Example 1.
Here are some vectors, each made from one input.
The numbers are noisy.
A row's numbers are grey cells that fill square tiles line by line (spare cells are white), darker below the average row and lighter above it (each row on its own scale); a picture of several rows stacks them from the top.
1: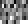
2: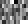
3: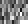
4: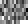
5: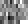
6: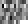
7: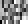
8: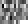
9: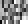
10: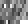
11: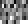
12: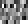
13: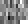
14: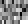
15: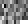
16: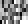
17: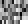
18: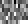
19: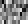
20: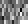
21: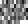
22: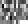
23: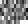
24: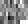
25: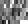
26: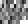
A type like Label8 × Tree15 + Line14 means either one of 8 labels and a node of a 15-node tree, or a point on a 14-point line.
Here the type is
Label6.
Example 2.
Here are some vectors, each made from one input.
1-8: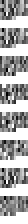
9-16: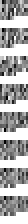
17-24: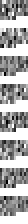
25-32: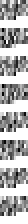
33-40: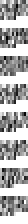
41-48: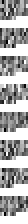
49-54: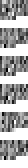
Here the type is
Line9.
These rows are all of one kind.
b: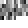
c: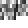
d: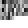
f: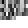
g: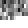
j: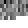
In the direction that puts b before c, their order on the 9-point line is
b, c, j, g, d, f.
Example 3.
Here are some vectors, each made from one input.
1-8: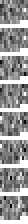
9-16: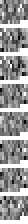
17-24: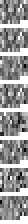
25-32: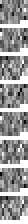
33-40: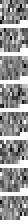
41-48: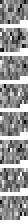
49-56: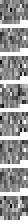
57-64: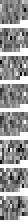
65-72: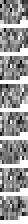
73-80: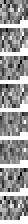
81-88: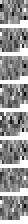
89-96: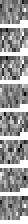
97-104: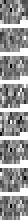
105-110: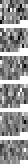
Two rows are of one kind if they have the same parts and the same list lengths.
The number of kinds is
2.
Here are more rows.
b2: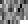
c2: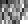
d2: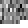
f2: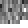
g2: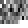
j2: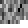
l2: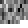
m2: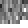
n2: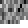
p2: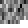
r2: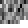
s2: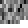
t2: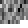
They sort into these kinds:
b2, d2, f2, g2, j2, l2, m2, n2, p2, r2, s2, t2
c2

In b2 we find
four true/false values.
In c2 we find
a fixed value.
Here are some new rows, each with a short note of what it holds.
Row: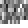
four true/false values
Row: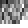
a fixed value
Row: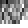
a fixed value
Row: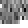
four true/false values
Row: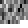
four true/false values
